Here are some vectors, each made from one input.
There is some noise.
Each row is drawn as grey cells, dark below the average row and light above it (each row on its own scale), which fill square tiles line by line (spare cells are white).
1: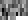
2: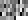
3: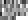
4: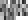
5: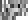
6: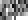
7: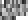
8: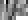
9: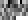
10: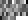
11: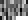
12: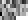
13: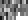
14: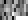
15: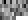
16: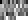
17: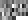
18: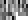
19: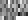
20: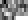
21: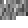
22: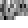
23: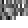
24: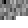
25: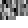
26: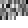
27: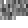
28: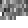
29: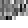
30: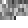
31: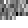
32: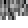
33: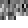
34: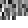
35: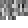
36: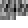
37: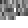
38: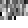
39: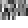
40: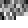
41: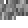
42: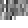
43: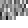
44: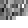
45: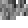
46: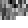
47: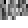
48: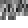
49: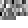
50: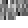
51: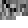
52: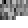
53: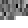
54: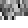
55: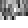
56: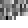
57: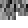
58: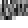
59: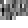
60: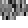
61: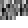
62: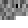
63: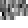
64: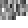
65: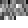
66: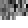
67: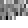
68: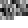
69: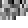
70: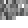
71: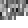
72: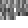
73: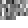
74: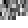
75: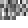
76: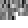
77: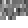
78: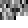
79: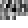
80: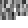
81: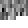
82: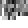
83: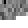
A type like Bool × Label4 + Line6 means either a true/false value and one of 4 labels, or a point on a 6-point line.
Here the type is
(Bool × Bool × Bool × Bool + Unit) × Line10.
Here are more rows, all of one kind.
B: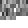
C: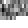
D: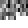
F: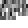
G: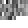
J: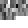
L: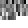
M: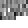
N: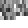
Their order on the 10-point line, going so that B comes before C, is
G, L, M, B, D, F, N, C, J.
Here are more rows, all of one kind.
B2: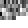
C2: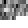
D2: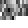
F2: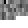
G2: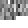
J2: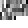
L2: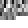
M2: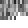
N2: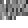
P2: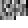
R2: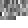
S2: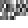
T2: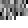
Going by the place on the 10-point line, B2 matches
G2 and N2.
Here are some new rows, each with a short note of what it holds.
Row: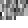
a point on a 10-point line and four true/false values
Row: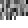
a point on a 10-point line and four true/false values
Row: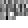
a point on a 10-point line
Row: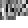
a point on a 10-point line
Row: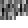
a point on a 10-point line and four true/false values
